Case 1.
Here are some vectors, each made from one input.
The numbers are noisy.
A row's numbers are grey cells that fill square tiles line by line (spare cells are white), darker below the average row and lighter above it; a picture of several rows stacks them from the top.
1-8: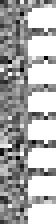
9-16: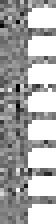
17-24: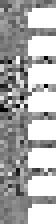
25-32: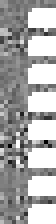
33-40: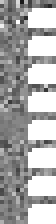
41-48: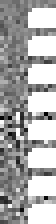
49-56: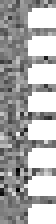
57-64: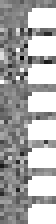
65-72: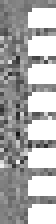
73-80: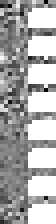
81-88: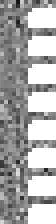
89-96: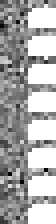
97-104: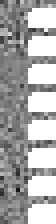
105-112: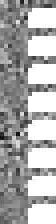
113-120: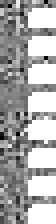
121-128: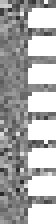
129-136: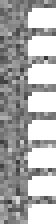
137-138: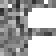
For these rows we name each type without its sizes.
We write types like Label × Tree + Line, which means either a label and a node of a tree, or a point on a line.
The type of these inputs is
Circle + List(Line).
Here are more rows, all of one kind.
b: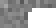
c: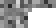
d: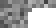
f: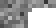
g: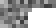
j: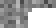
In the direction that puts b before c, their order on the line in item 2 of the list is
d, g, f, b, j, c.
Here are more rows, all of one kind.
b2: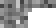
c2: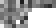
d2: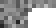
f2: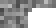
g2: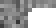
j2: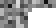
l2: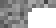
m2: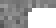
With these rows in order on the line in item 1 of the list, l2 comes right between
b2 and f2.
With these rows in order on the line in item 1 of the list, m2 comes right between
d2 and g2.
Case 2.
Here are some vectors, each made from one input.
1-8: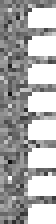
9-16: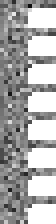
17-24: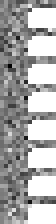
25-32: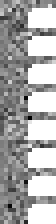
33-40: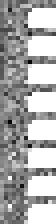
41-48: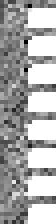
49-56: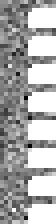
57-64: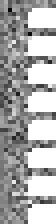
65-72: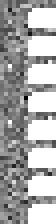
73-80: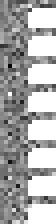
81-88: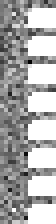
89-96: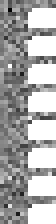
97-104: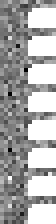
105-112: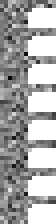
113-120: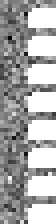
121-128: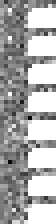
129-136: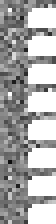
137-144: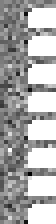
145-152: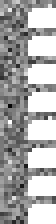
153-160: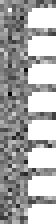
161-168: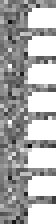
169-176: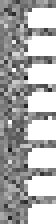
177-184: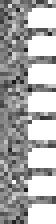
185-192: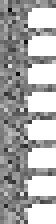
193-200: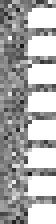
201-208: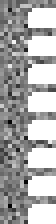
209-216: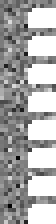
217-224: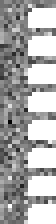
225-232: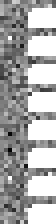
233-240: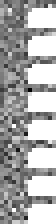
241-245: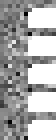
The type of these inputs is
Bool × Bool × Bool × Bool + Circle8 + Line10.
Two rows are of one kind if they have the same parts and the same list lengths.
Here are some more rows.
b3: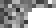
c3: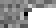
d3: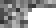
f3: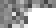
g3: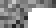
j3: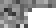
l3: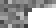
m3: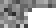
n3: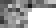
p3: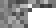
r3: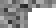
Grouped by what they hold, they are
b3, d3, f3, n3
c3, j3, l3, m3, p3, r3
g3

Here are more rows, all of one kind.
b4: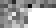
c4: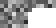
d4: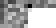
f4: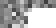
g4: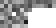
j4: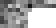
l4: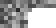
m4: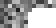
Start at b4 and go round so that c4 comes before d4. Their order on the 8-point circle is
b4, f4, g4, c4, m4, l4, j4, d4.
